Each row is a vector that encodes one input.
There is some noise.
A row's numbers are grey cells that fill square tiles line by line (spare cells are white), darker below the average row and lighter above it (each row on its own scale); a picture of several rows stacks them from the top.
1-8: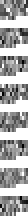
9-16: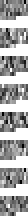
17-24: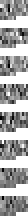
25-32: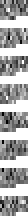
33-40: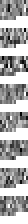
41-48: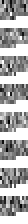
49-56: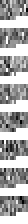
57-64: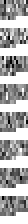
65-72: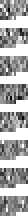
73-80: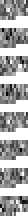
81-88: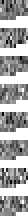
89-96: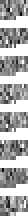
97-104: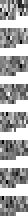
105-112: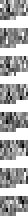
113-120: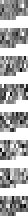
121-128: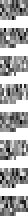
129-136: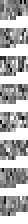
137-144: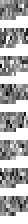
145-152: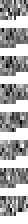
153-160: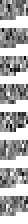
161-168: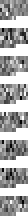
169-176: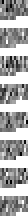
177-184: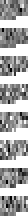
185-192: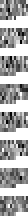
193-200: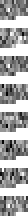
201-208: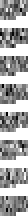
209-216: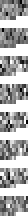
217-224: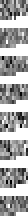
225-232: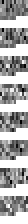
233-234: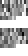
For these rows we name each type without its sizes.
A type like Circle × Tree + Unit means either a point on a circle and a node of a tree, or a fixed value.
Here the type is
List(Line) × (Tree + Unit).
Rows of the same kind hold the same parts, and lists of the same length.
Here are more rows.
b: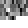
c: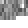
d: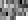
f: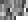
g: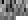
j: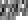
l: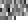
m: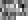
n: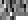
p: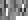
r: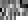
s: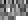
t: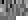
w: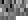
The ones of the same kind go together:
b, s
c, j, p
d, m, r
f, l
g, t, w
n

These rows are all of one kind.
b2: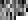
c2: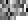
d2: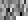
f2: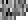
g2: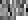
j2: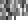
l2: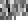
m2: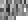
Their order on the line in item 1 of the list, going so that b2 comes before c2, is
b2, g2, d2, c2, f2, m2, j2, l2.
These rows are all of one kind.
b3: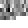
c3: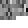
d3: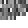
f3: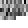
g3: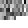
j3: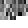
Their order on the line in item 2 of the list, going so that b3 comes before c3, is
d3, j3, f3, g3, b3, c3.
